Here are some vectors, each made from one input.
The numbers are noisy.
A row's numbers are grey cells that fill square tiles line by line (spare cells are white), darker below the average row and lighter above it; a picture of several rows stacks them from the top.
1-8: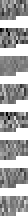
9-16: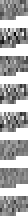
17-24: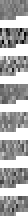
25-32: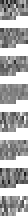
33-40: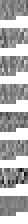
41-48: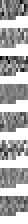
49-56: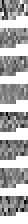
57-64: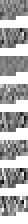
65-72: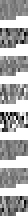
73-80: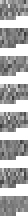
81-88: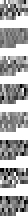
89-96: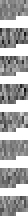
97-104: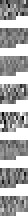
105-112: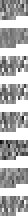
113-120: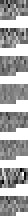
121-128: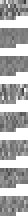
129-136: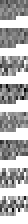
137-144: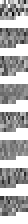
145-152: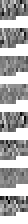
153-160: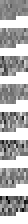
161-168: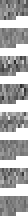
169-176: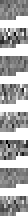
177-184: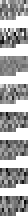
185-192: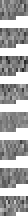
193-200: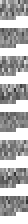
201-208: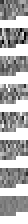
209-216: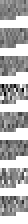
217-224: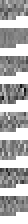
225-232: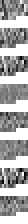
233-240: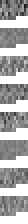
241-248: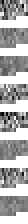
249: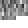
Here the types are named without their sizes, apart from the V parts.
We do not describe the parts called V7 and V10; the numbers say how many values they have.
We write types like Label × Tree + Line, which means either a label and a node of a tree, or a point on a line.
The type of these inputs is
Line × Tree × (Tree + Unit) × V7 × V10.
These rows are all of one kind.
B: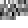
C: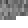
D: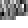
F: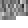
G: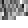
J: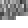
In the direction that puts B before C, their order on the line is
F, B, C, J, D, G.
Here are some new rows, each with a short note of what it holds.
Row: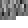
a point on a line, a node of a tree, a value of V7 and a value of V10
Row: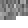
a point on a line, a node of a tree, a value of V7 and a value of V10
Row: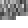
a point on a line, a node of a tree, a value of V7 and a value of V10
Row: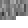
a point on a line, a node of each of two trees, a value of V7 and a value of V10
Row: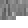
a point on a line, a node of a tree, a value of V7 and a value of V10
